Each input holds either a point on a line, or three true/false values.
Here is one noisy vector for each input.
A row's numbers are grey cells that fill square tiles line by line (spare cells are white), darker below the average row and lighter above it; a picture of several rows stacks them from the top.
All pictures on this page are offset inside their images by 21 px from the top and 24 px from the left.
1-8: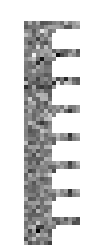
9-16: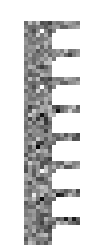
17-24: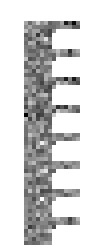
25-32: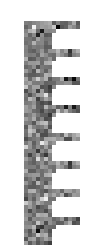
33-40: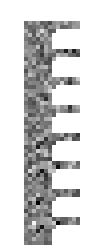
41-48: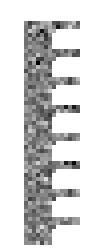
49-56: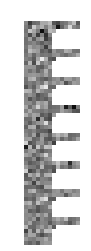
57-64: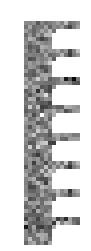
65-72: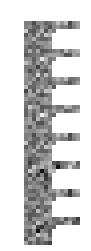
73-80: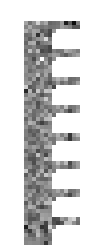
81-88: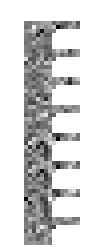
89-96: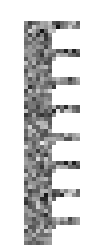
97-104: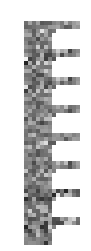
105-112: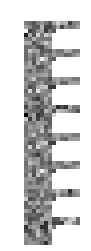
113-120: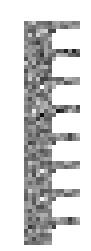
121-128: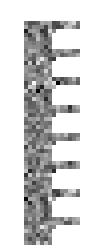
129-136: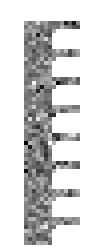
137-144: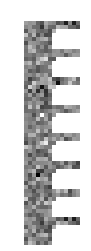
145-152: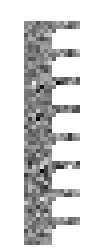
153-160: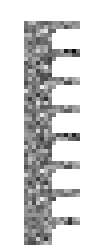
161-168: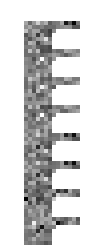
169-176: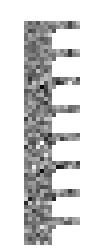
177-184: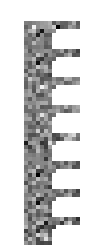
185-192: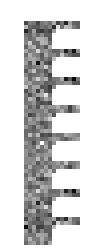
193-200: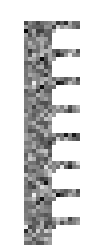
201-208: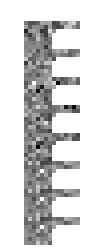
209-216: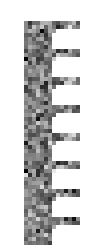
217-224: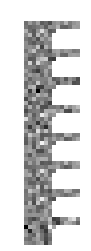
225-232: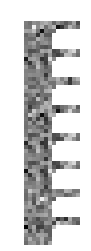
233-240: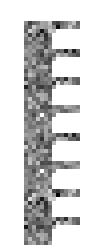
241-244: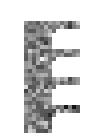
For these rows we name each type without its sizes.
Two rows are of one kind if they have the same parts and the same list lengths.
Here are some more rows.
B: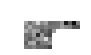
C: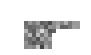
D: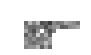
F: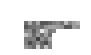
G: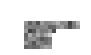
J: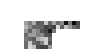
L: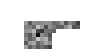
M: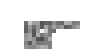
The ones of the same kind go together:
B, J, L
C, D, F, G, M

